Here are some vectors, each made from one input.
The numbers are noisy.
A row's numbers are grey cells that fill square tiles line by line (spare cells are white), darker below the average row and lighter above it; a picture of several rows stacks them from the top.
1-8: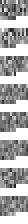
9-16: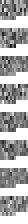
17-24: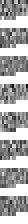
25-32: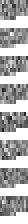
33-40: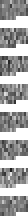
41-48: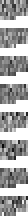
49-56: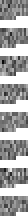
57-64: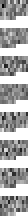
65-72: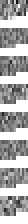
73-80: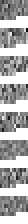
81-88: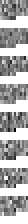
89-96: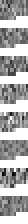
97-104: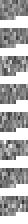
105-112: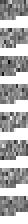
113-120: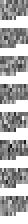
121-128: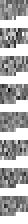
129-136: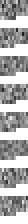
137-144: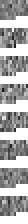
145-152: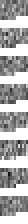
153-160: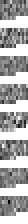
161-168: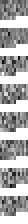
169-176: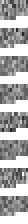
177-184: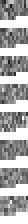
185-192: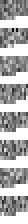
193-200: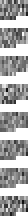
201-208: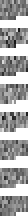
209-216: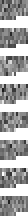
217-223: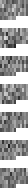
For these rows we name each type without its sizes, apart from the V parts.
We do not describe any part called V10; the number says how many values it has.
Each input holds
either a point on a line, a node of a tree and a true/false value, or a value of V10.
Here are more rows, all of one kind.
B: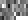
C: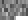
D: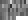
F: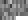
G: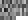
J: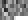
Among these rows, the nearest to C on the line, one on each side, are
D and F.
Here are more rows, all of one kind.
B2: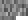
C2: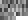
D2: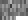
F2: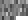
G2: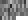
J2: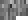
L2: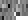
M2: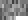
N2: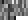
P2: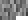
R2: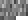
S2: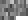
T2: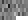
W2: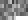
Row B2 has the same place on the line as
D2, J2, M2 and P2.
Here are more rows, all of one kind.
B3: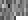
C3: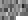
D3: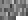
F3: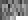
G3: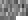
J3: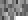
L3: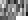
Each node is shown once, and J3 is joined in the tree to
G3 and L3.
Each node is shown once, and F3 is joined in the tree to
D3 and G3.
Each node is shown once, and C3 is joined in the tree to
B3 and G3.
